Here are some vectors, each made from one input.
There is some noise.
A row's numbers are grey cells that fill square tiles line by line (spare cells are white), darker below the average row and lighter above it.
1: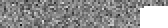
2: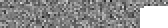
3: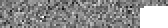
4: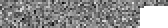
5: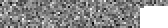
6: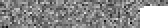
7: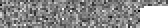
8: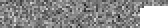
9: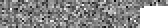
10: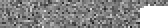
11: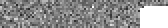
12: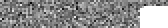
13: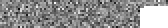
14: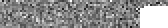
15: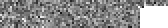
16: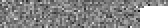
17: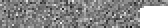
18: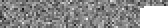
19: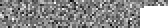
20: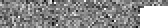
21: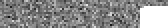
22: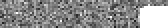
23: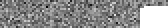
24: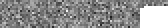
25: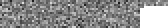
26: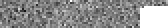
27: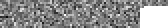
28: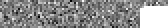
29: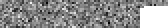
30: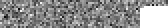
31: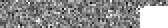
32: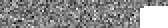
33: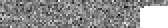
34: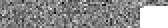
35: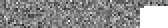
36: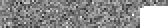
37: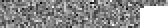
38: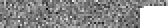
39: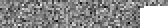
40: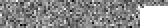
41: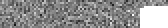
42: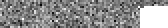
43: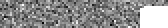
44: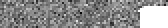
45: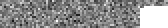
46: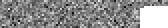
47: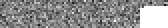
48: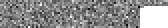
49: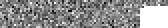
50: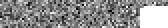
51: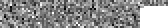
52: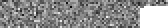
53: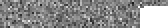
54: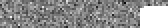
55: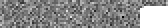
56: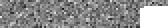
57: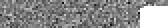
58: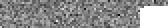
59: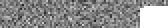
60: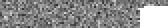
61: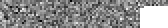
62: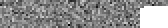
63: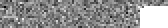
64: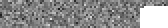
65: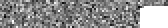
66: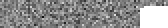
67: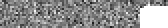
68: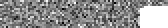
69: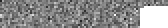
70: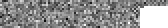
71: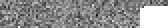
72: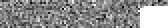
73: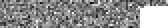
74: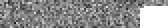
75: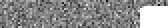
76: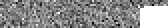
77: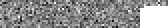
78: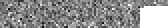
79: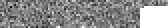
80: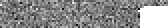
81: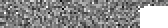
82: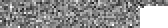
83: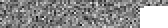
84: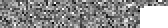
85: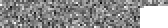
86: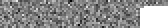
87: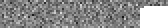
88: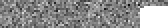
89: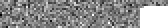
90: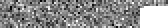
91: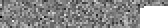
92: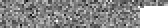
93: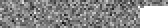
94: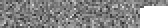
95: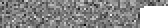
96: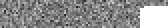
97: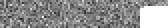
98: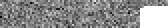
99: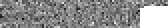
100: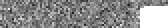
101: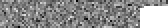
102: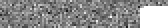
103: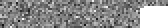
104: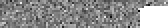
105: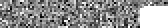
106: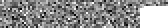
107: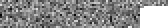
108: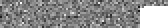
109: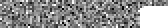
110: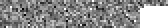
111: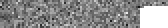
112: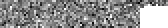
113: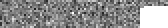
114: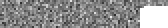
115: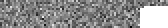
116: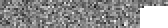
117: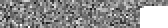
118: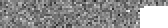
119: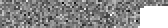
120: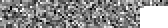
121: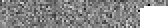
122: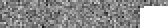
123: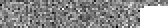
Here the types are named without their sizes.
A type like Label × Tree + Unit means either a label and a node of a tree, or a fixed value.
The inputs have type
Circle × (Circle + Unit) × Line.
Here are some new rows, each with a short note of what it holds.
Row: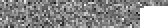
a point on each of two circles and a point on a line
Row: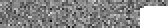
a point on each of two circles and a point on a line
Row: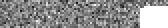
a point on each of two circles and a point on a line
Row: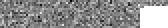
a point on a circle and a point on a line
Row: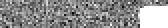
a point on a circle and a point on a line
